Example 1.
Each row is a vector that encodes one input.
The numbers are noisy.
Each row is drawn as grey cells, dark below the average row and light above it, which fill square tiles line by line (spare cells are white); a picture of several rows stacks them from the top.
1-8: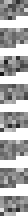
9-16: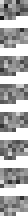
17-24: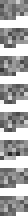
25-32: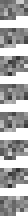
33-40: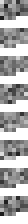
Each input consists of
a point on a 9-point line.
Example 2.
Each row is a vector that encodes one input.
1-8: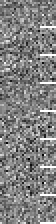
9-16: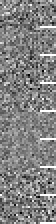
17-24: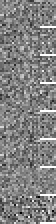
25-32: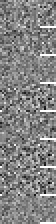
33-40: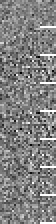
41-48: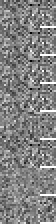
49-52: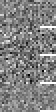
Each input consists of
a node of a 10-node tree.
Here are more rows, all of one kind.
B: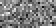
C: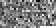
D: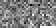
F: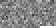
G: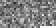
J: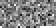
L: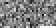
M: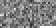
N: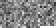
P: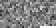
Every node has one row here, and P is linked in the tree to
F and G.
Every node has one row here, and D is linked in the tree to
G.
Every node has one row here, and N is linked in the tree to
F and J.
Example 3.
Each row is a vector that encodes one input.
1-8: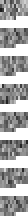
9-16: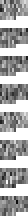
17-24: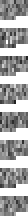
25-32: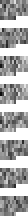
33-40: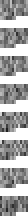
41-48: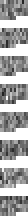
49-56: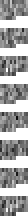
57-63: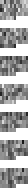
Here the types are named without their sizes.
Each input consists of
a point on a line.
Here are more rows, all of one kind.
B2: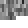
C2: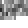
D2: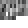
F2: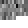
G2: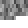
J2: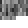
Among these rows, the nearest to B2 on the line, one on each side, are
D2 and G2.
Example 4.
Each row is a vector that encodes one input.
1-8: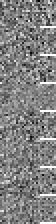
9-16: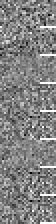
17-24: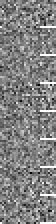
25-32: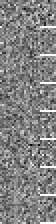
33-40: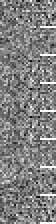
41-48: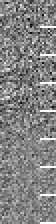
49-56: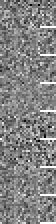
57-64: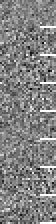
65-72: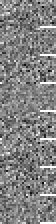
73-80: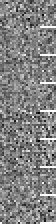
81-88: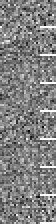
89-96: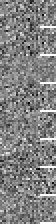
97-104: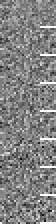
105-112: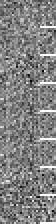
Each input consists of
a node of a 10-node tree.
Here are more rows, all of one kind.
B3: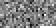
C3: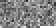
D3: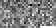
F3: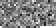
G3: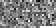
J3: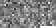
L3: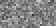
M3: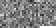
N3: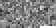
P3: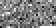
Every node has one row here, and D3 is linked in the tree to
J3.
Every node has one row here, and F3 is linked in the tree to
C3.
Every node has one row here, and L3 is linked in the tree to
C3, M3 and N3.
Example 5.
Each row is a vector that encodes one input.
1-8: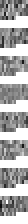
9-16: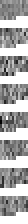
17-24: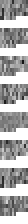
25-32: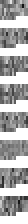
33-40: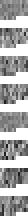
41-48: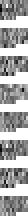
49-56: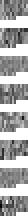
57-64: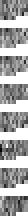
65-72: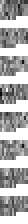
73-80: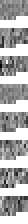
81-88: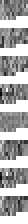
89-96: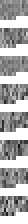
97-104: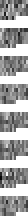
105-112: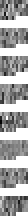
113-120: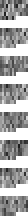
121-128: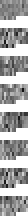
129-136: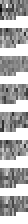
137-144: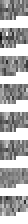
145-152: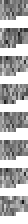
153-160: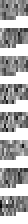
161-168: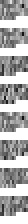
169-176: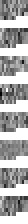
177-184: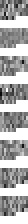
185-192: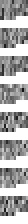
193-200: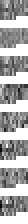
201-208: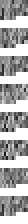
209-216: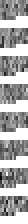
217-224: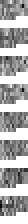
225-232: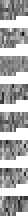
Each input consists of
a node of an 11-node tree.
